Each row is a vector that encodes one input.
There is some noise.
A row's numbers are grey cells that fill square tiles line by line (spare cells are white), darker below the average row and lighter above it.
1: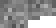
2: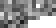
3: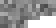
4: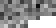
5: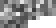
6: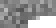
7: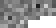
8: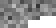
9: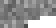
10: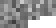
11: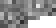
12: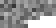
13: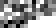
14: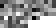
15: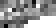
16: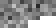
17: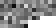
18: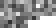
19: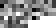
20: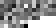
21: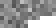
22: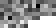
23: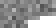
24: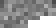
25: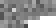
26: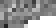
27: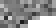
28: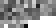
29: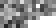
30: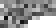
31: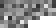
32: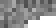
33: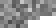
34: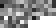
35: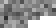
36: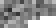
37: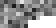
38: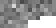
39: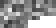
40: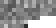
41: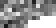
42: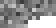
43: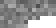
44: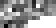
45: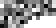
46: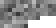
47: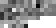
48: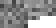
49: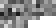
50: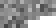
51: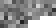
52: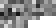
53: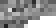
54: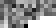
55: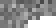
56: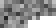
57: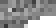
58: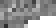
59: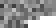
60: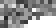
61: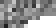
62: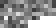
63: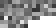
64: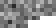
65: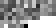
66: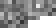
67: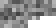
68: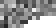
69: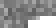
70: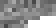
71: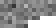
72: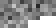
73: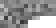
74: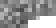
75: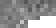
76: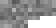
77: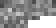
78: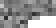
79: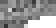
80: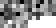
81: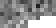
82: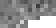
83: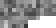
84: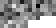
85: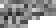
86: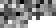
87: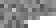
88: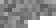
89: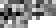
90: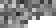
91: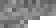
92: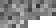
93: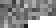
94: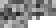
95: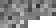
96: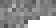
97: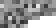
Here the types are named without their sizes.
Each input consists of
either a label, or a point on a line.
